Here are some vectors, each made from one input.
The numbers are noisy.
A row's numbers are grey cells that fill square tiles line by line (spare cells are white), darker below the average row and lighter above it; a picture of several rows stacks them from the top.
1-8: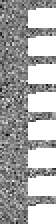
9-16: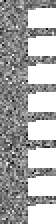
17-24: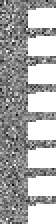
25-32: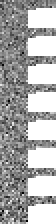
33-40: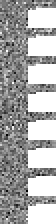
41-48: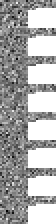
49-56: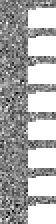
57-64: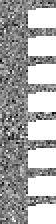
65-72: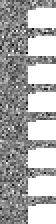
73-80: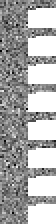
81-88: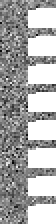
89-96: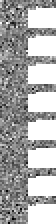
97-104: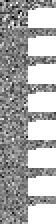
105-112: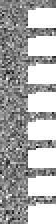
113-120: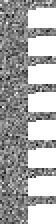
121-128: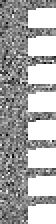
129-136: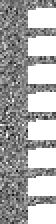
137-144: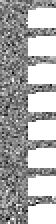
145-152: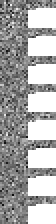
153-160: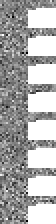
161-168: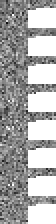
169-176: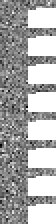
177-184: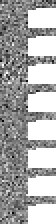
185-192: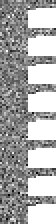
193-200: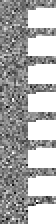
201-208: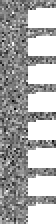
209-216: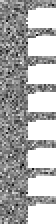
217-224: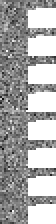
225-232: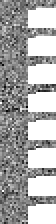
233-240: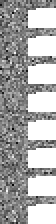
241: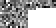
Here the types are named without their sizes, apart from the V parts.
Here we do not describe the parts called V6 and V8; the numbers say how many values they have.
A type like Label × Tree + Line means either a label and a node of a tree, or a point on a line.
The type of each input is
Label × (Line + V6) × (Line + V8).
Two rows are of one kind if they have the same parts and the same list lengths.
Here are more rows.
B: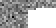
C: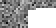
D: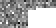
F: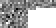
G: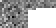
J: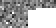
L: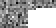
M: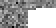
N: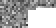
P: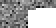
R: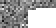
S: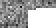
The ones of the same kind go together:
B, F, N
C, P, R
D, G, J
L, M, S

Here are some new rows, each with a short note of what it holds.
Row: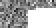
a label, a point on a line and a value of V6
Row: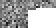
a label and a point on each of two lines
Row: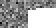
a label, a point on a line and a value of V8
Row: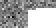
a label, a value of V6 and a value of V8
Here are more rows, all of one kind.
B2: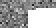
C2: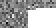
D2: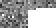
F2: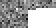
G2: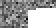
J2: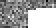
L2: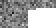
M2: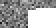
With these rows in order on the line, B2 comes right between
F2 and M2.
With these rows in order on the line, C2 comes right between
D2 and G2.
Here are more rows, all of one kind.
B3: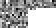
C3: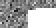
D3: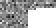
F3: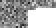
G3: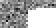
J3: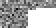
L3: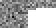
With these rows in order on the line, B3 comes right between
C3 and J3.
